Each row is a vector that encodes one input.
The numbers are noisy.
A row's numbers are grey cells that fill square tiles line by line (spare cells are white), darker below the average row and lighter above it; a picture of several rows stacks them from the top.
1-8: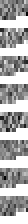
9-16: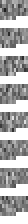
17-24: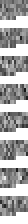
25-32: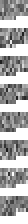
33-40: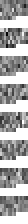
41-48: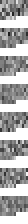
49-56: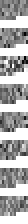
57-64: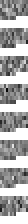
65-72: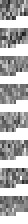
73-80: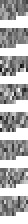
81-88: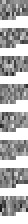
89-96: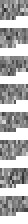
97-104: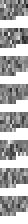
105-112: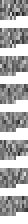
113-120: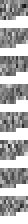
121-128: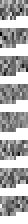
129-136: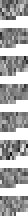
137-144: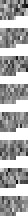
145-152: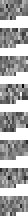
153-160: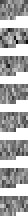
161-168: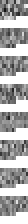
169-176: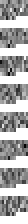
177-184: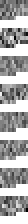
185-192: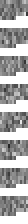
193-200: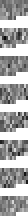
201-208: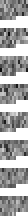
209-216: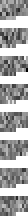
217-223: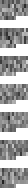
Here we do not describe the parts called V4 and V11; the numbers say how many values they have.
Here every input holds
either a point on a 5-point circle and a true/false value, or a point on a 6-point circle, or a fixed value, or a value of V4 and a value of V11.
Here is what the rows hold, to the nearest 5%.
About 20% of them hold a point on a 5-point circle and a true/false value. About 30% of them hold a point on a 6-point circle. About 5% of them hold a fixed value. The rest hold a value of V4 and a value of V11.
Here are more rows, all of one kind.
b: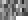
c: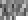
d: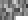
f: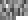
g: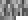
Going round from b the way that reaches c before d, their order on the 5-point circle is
b, c, g, d, f.
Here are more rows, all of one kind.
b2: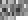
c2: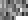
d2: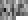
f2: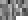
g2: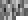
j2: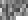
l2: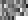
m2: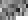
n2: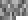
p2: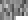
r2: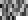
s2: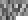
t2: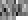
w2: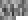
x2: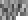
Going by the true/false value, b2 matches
c2, j2, m2 and t2.
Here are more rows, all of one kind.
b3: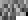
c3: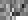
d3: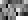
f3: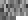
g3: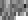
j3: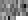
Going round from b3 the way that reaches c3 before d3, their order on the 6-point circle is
b3, g3, j3, c3, d3, f3.
